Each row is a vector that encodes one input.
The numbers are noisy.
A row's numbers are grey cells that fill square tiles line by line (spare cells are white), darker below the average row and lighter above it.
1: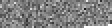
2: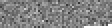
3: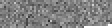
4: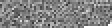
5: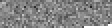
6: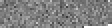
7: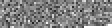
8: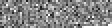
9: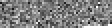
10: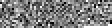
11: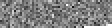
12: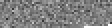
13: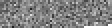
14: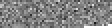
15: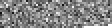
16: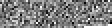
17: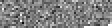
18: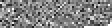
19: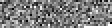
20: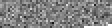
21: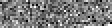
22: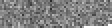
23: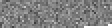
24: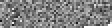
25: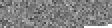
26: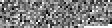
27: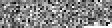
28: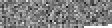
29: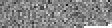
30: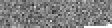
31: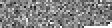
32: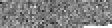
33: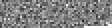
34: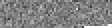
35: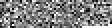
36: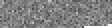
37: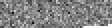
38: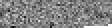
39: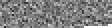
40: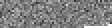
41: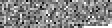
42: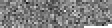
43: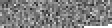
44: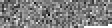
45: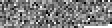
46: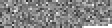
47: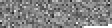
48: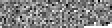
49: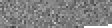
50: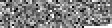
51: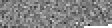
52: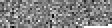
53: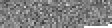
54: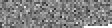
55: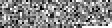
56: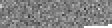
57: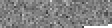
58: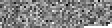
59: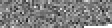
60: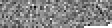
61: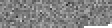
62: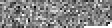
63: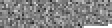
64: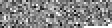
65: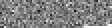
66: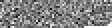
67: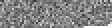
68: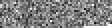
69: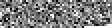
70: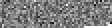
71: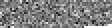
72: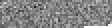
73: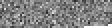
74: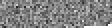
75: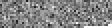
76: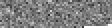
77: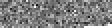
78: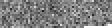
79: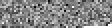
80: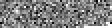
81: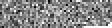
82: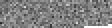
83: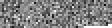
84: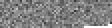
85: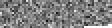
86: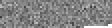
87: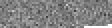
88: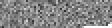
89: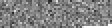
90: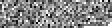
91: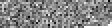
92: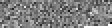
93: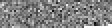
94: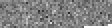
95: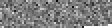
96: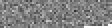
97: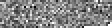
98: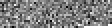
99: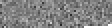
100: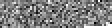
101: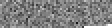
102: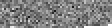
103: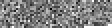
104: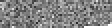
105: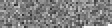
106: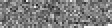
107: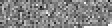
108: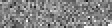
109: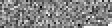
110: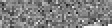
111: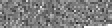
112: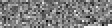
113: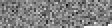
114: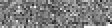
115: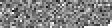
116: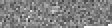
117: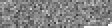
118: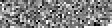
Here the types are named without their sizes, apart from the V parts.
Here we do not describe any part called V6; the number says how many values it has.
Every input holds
a node of a tree, together with either a node of a tree, or three true/false values and a value of V6.
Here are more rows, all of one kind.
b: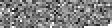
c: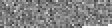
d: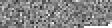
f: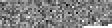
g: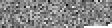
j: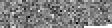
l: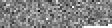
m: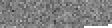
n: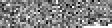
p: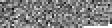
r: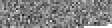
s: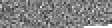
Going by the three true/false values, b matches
j, l, n and p.
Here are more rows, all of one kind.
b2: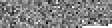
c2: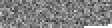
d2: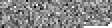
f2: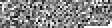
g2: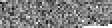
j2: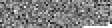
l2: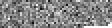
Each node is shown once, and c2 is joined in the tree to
b2, f2 and l2.
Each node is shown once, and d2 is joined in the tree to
f2.
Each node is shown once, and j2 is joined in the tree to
l2.
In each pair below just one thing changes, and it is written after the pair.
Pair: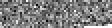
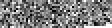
one of the three true/false values
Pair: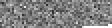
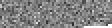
the node of the tree
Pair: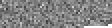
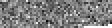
the node of the tree
